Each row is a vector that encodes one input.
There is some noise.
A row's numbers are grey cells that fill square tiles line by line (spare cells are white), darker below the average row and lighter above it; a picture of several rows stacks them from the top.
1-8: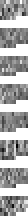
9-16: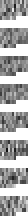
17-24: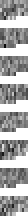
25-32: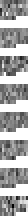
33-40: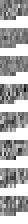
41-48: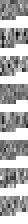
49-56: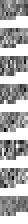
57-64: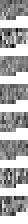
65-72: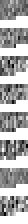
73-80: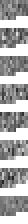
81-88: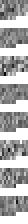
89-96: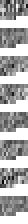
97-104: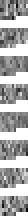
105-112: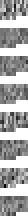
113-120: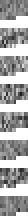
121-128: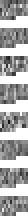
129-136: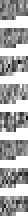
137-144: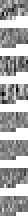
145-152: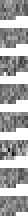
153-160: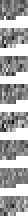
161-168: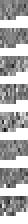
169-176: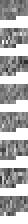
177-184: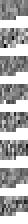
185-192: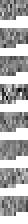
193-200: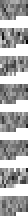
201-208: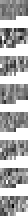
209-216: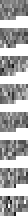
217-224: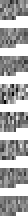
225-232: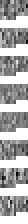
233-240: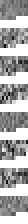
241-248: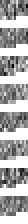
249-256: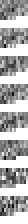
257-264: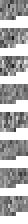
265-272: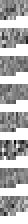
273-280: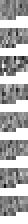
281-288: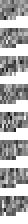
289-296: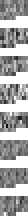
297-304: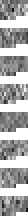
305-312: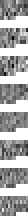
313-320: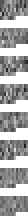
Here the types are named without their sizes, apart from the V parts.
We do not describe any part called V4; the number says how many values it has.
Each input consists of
either a point on a circle, two labels and a true/false value, or a value of V4.
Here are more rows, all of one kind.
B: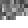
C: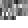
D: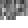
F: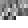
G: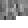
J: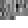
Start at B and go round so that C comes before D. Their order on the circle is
B, C, F, G, J, D.
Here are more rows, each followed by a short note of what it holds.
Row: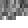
a point on a circle, two labels and a true/false value
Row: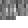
a point on a circle, two labels and a true/false value
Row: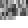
a value of V4
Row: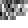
a value of V4
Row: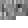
a point on a circle, two labels and a true/false value
